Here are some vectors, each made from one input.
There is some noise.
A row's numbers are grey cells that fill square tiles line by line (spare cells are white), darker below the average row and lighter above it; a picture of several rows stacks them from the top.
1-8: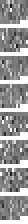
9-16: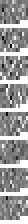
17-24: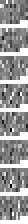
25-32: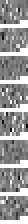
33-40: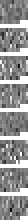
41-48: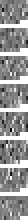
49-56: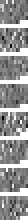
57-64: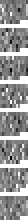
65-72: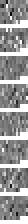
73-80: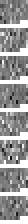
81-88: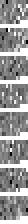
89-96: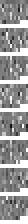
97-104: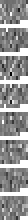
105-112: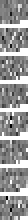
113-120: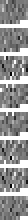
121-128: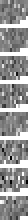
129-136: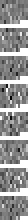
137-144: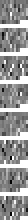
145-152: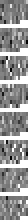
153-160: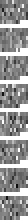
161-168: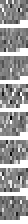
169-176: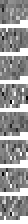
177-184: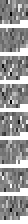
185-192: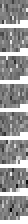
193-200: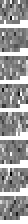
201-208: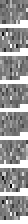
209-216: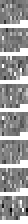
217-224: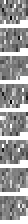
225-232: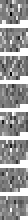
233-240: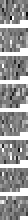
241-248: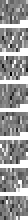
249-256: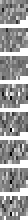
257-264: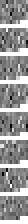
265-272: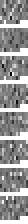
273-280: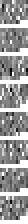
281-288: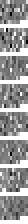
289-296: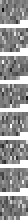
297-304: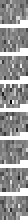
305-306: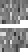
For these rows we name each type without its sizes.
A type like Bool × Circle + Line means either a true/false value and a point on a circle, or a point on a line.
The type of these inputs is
Bool × (Tree × Tree + Unit).
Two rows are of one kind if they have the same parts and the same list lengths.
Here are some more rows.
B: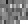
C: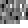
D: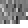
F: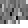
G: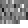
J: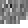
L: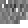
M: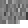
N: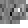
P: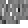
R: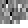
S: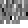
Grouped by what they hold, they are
B, C, D, F, G, J, L, M, N, P, R
S

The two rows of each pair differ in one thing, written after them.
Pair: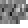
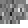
the node of one of the two trees
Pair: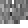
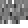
the true/false value
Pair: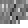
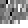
the node of one of the two trees
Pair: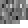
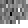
the node of one of the two trees
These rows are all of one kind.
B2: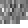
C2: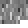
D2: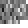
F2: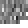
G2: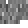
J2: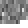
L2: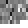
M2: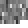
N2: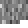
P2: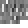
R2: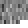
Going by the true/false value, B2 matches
C2 and N2.
